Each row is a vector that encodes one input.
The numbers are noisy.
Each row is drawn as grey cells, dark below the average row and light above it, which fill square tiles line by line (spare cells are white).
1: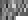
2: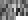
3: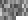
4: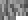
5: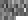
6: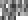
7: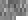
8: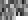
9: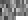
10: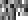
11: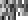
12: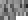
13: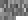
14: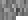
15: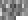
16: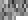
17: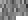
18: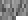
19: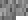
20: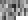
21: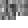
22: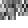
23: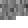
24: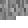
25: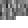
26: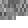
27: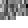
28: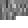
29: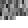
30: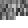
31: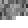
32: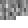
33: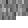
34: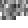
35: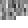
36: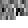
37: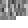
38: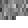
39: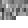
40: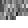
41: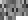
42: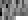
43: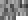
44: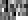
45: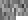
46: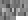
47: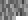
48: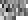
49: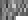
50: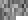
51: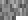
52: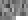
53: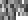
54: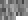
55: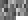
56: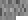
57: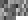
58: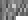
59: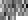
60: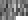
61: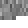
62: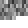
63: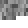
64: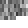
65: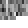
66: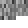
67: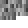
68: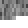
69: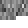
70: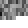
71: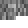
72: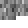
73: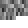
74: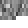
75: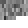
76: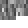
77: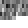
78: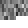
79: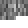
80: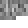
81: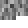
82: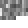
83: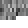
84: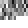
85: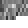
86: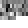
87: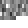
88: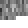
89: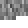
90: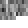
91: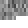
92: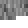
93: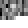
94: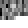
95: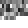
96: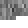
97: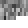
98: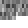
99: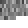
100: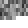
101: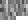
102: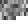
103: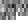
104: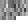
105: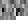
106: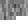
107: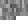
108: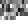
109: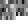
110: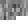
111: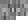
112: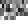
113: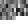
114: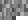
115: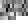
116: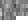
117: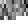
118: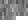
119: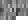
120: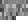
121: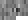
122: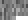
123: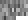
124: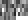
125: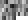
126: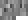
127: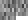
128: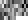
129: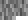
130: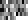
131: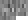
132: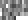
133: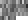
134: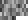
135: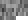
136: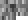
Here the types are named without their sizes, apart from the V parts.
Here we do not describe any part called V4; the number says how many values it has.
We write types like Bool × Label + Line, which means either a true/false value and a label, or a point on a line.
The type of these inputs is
List(Bool × V4).
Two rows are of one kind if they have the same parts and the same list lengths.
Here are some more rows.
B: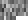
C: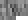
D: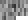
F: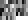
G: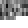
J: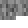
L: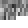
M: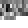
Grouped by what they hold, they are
B, C, G, J
D, F, L
M

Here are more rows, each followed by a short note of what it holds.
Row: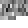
the empty list
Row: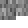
a list of two items
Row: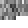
a list of two items
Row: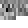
the empty list
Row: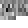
the empty list
